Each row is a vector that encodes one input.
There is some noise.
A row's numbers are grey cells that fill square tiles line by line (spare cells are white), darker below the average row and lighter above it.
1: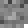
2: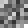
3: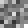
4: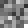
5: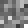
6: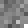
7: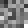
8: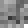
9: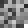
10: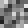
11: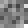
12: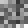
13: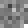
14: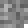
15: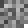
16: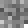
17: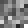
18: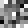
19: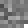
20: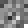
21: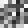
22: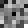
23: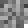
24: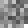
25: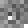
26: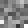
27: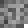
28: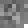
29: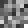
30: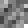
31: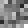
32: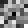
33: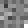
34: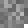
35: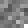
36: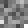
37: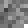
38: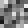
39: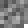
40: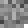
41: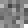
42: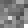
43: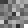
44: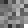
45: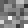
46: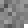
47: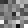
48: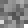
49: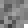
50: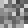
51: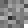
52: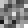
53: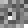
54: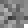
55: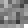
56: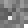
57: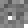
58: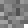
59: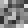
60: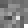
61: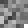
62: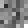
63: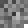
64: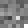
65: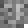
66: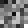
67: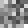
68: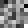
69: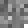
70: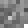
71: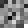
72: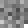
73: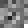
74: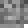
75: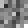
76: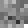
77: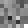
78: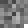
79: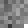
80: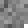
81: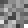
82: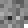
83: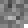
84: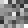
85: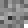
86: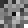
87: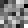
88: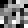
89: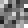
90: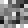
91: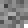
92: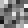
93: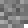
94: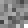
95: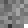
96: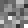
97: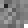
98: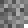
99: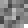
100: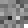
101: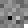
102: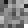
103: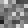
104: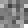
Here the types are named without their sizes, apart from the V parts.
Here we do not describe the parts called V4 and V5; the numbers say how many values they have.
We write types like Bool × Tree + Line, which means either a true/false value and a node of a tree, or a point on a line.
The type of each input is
(Bool × Circle + Unit) × V4 × V5.
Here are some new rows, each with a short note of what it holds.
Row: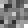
a value of V4 and a value of V5
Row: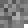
a value of V4 and a value of V5
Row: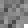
a value of V4 and a value of V5
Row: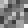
a value of V4 and a value of V5
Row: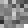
a point on a circle, a true/false value, a value of V4 and a value of V5
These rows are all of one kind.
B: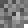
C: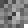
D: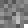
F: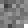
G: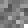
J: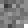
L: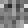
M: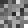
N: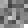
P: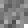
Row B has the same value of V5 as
C and D.
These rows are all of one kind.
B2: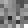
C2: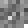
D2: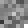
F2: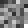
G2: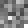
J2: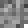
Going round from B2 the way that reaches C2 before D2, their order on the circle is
B2, C2, D2, J2, G2, F2.
